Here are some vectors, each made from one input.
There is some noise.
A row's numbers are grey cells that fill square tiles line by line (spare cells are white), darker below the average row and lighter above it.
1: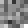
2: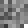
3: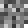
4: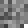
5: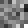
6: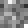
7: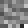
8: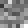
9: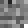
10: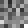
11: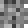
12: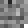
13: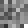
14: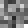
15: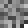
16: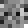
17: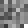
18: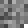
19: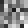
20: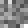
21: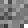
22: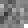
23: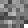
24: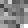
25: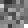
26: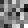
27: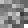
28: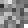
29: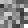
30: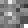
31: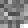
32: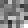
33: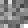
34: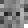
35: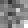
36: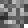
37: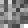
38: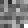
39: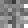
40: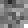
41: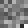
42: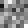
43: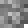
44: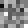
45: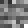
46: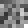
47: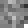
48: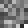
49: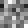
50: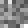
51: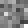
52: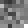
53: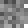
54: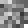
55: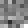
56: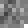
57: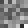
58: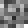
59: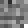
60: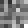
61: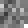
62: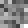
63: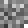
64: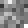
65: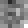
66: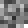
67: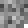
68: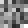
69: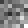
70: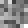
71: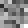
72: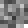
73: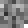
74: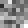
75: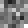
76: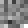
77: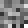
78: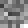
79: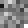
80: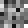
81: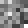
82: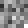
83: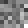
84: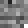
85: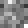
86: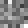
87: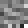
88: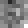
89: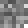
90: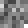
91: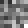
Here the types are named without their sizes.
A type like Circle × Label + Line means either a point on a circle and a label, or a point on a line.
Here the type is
Bool × (Line + Tree).
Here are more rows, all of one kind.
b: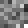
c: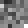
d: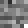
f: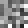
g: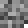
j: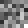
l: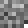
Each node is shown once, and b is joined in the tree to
l.
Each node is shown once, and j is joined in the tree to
f and g.
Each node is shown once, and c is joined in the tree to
d.
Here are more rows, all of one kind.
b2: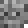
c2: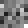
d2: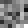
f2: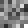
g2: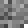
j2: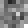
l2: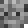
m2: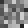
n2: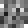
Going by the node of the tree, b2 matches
c2, l2 and n2.
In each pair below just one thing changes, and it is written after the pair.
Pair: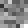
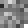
the true/false value
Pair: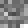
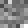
the place on the line
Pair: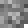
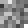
the place on the line
